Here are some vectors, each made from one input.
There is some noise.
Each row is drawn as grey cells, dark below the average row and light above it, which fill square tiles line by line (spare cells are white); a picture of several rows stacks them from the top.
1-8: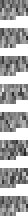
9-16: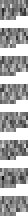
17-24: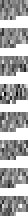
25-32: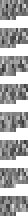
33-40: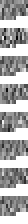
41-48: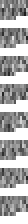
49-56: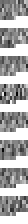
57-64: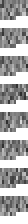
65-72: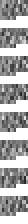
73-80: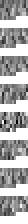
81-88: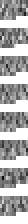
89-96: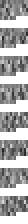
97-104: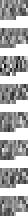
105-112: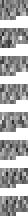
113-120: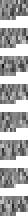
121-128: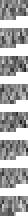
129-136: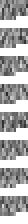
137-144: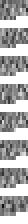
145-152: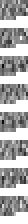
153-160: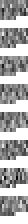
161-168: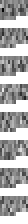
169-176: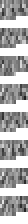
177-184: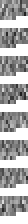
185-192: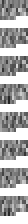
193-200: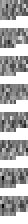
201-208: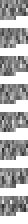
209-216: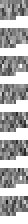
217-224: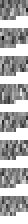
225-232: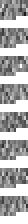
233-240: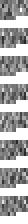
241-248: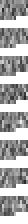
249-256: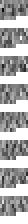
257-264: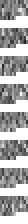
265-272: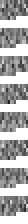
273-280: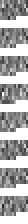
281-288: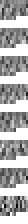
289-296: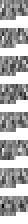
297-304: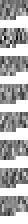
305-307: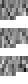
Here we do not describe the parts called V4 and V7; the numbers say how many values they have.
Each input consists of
either a point on an 11-point circle, or a fixed value, or a true/false value, a value of V4 and a value of V7.
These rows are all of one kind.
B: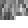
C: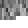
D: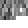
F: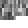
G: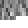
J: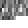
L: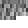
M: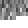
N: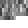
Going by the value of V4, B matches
C, F and G.
